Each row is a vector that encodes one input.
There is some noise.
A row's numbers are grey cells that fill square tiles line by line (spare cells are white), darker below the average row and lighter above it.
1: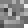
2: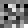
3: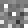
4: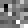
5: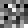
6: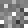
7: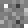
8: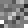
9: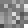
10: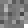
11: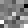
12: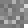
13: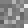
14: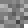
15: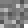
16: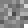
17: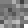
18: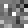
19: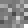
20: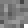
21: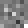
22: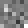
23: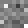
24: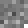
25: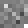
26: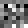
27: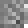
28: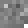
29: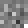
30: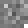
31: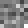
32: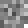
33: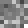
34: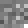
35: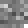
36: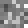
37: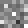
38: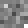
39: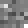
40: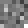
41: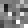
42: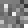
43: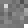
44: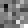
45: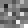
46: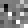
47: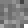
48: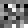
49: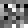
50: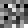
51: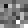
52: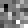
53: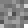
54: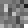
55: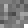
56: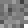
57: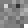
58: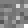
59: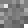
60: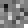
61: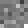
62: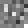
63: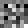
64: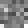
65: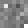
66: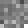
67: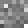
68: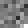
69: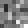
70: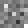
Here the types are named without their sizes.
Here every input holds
either a fixed value, or a point on each of two lines and a true/false value.
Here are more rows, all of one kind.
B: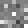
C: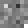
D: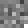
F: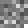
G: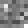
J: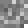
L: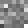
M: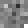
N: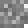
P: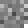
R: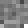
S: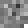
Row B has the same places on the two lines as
J, M and S.
